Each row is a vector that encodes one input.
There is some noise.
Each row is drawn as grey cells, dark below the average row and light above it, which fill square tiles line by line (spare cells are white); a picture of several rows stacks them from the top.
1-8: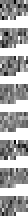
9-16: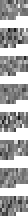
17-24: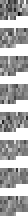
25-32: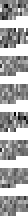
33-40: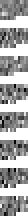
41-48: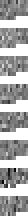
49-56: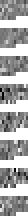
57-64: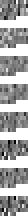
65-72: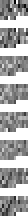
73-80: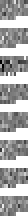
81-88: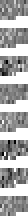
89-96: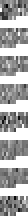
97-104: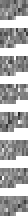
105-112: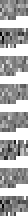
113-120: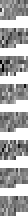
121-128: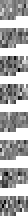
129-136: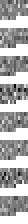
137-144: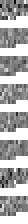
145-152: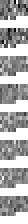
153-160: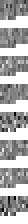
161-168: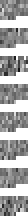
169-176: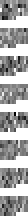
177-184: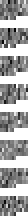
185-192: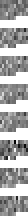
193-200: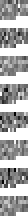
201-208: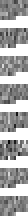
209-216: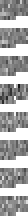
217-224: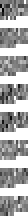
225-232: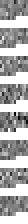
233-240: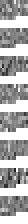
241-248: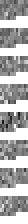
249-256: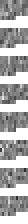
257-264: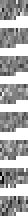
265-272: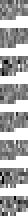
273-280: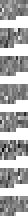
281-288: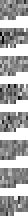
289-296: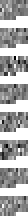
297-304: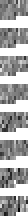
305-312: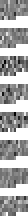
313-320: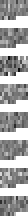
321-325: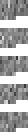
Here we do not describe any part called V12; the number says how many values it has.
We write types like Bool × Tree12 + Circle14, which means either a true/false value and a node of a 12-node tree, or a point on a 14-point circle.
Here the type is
Bool × Tree17 + V12.
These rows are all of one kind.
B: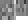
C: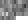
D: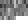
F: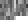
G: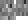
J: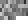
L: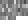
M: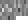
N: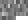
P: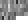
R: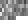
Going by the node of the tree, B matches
D, F and G.
